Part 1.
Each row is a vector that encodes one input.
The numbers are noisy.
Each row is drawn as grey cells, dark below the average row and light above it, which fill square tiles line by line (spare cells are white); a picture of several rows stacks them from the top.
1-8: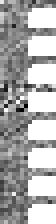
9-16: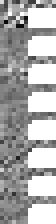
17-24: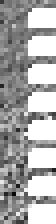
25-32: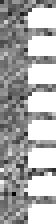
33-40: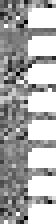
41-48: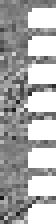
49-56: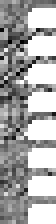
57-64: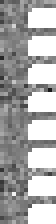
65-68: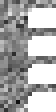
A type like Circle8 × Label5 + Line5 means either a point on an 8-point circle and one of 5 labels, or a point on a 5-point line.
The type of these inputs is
Bool × (Tree9 + Unit).
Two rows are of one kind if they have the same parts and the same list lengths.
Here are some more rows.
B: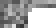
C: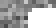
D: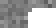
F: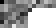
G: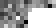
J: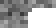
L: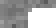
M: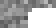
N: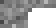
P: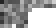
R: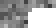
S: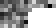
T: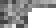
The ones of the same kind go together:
B, C, D, G, J, L, M, N, P, R, S
F, T

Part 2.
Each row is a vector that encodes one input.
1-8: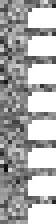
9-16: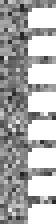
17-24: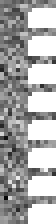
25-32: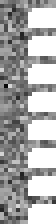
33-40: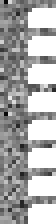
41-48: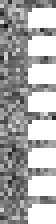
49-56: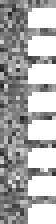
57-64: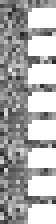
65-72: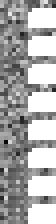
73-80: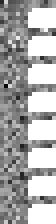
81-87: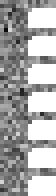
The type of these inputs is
Bool × Bool × Bool + Line6.
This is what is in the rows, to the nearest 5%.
About 25% of them hold a point on a 6-point line. The rest hold three true/false values.
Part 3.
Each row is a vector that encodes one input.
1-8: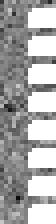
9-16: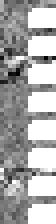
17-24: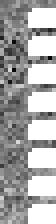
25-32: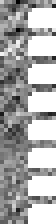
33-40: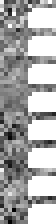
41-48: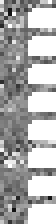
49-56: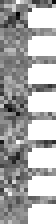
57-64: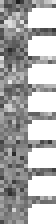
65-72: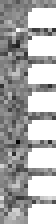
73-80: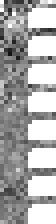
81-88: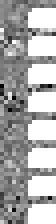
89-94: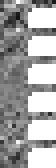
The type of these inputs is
Bool × Bool × Bool + Line6.
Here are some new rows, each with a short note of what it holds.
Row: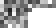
three true/false values
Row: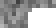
three true/false values
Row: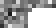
three true/false values
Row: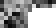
three true/false values
